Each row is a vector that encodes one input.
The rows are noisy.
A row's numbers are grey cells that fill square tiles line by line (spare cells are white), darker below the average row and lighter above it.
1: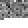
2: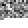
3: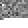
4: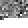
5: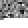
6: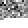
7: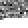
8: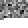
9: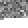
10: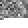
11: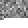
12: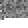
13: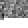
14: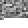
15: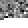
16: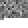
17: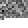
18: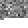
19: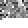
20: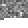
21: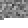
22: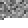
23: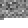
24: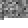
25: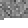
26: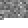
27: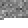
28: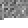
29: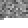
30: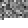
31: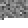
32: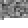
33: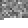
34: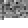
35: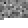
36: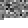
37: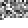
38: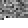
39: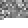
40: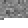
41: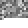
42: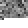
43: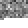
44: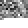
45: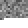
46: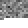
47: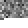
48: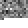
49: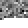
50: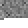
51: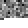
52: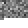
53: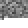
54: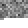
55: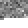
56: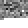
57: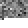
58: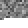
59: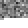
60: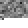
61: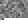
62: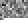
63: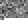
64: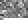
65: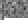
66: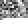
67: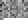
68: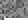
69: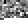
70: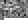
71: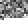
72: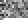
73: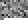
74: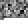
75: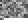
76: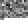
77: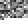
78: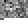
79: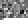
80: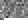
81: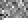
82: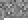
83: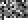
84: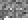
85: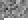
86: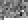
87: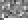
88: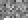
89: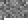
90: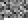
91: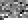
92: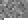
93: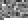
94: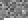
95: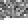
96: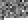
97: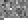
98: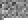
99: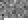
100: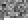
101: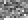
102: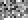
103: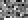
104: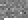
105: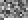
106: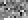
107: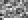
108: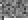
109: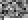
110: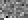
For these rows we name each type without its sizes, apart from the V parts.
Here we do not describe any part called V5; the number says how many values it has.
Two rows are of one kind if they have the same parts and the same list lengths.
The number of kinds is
4.
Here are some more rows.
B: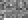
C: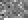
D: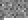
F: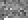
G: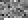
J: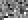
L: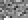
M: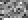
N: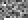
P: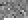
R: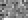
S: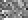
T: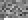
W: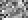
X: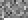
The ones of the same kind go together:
B, D, N, P, R, S, W
C, F, G, L
J
M, T, X

